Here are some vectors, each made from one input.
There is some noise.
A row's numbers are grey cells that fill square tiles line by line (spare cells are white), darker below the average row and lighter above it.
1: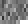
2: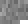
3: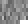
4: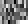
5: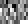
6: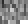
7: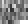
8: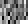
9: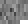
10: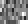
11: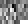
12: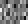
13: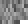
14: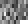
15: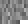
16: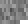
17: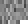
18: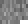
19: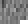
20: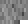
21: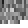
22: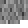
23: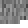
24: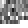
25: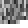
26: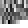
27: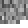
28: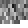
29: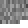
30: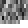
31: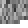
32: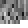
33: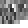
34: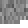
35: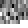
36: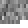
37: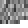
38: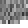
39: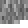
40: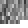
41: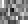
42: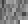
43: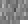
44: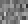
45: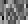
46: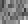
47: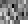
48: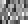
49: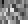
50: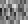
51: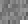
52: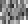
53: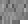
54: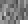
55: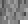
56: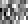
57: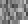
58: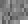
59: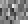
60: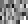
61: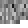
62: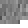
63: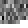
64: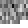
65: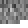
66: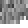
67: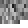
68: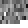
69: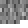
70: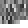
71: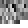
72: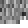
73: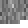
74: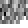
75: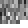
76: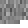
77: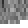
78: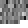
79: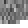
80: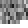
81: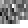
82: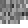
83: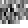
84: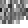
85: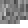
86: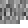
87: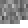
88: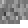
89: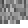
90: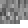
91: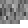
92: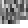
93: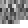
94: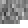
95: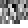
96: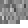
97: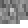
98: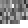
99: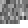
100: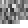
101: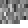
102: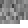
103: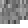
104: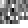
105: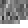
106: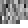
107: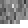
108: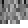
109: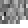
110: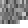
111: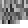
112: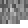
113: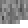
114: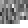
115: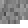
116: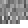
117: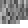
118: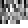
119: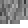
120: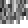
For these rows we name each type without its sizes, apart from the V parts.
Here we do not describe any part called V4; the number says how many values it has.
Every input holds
a true/false value, together with either a node of a tree, or a value of V4.
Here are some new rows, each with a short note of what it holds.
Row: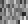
a true/false value and a value of V4
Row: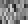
a node of a tree and a true/false value
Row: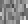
a node of a tree and a true/false value
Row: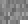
a node of a tree and a true/false value
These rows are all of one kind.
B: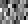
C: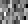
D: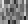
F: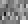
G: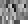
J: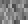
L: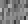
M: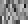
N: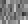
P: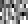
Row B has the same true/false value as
F, L and N.
